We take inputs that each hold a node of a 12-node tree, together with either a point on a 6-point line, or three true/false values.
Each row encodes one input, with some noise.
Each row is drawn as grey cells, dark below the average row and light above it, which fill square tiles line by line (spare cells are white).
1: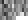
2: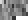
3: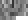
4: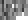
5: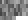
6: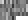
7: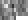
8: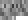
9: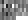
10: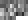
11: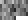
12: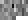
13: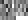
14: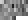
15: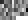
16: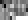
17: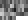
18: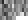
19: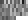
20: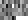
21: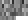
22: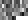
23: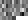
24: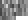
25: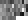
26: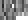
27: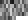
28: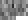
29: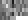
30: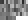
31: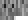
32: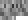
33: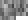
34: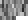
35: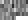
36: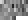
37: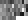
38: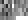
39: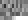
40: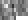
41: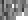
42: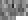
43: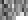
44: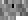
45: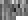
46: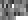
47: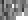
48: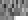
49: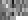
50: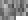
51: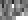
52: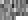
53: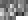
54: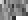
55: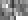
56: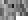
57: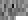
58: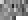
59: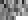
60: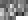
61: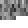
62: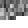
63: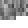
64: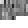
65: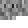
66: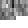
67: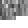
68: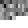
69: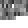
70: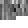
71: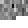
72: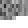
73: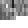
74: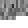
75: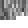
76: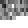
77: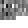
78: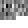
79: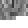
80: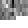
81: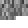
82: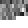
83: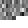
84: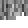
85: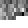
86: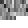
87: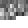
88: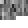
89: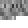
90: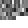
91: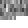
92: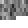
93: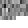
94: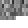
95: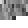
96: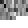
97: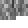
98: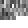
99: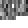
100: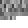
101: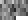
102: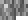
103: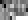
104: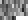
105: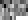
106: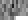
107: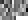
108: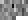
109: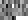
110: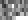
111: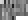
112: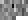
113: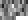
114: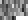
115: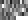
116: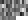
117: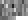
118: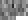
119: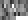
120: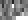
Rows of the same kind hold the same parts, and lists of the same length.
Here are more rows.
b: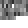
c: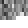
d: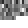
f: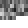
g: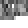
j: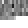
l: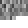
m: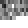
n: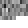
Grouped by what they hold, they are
b, c, d, f, g, m
j, l, n

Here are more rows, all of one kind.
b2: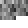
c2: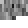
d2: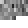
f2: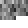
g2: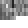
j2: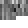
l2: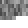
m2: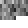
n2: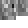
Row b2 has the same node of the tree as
f2, j2 and m2.
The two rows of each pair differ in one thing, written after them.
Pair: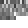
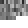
the node of the tree
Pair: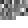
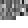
the node of the tree
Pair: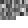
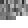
one of the three true/false values
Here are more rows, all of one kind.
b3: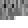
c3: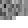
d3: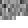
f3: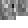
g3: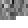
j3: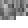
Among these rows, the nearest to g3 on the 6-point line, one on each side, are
d3 and f3.
